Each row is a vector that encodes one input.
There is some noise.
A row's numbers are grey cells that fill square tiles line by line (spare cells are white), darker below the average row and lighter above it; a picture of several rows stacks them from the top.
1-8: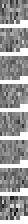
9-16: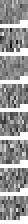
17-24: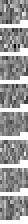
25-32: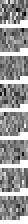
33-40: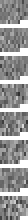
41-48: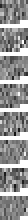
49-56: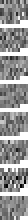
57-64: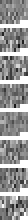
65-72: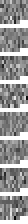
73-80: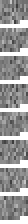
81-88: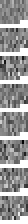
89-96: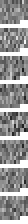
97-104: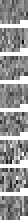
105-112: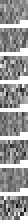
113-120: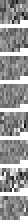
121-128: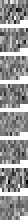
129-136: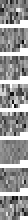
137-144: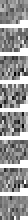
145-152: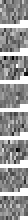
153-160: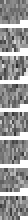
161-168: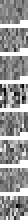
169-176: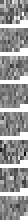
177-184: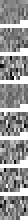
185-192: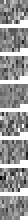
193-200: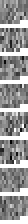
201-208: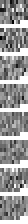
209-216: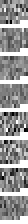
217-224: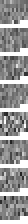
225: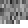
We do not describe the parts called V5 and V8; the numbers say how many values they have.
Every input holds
one of 7 labels and a point on a 6-point line, together with either a true/false value and a value of V5, or a value of V8.
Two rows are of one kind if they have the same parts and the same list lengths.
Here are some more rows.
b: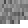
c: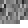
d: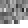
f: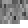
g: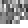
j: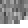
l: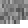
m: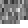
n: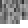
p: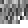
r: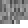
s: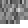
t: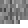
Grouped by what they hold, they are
b, g, l, p, r, t
c, d, f, j, m, n, s

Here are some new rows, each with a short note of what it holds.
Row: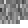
one of 7 labels, a point on a 6-point line, a true/false value and a value of V5
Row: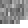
one of 7 labels, a point on a 6-point line, a true/false value and a value of V5
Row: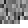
one of 7 labels, a point on a 6-point line, a true/false value and a value of V5
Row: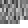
one of 7 labels, a point on a 6-point line and a value of V8
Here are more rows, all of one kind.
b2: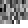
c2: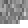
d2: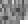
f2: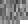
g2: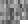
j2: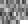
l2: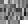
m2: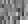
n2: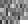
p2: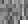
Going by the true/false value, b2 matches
n2 and p2.
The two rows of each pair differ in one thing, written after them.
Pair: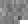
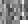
the true/false value
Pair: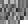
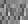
the label
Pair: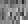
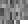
the label
